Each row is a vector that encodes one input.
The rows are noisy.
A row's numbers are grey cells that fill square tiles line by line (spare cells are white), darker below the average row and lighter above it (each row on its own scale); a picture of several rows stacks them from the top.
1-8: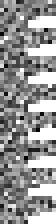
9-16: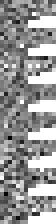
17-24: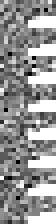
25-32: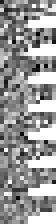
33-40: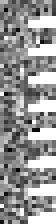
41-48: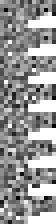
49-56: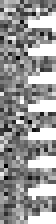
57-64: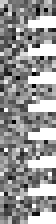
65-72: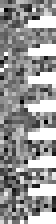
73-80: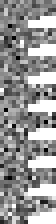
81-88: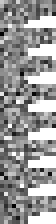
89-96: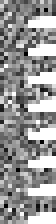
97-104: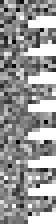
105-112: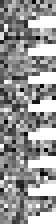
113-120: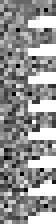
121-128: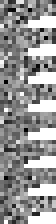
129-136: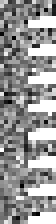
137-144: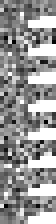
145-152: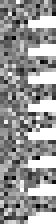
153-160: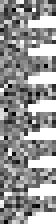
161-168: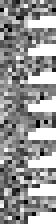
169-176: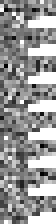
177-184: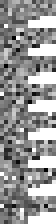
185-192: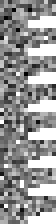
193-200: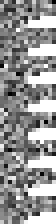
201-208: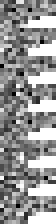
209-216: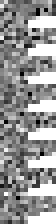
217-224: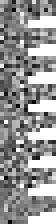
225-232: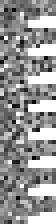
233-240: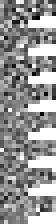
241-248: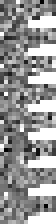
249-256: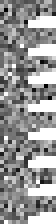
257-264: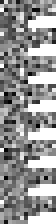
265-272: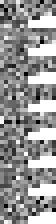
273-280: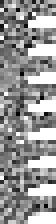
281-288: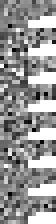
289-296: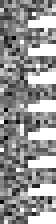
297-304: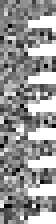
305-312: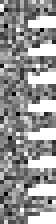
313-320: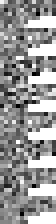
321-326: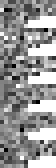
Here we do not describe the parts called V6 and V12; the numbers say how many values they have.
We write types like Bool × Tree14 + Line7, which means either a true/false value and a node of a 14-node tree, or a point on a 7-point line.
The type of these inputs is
Line8 × (Tree13 + V6) + V12.
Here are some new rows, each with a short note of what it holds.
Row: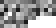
a point on an 8-point line and a value of V6
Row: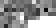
a point on an 8-point line and a node of a 13-node tree
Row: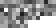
a value of V12
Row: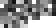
a point on an 8-point line and a node of a 13-node tree
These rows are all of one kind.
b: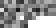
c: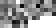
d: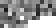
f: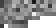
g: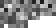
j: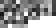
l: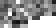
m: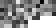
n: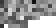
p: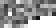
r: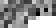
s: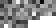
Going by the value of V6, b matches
f, j, r and s.
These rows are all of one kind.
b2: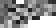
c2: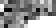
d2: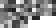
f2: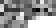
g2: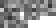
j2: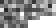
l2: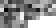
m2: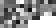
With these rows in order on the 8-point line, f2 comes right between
b2 and d2.
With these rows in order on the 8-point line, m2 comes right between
g2 and l2.
